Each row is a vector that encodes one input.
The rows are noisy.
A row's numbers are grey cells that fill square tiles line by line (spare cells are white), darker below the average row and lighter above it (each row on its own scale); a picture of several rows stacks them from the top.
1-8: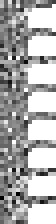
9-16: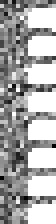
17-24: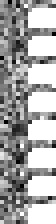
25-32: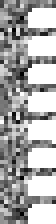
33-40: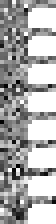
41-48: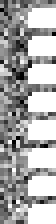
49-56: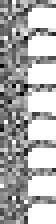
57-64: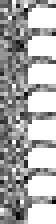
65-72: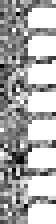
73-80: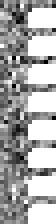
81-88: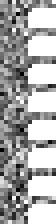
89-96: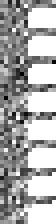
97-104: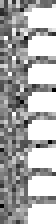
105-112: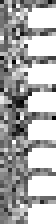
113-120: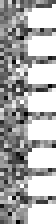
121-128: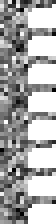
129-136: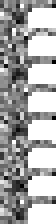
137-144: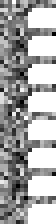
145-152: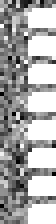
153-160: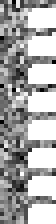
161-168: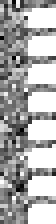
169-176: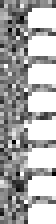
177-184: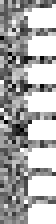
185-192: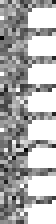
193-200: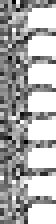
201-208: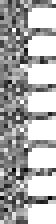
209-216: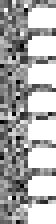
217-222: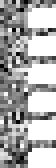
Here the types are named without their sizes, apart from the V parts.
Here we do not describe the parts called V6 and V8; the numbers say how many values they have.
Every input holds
either a value of V6 and a value of V8, or a list of points on a line.
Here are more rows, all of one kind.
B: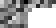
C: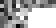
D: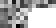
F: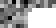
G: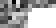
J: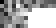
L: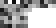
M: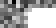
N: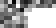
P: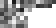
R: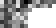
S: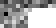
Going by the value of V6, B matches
F, M, N and R.
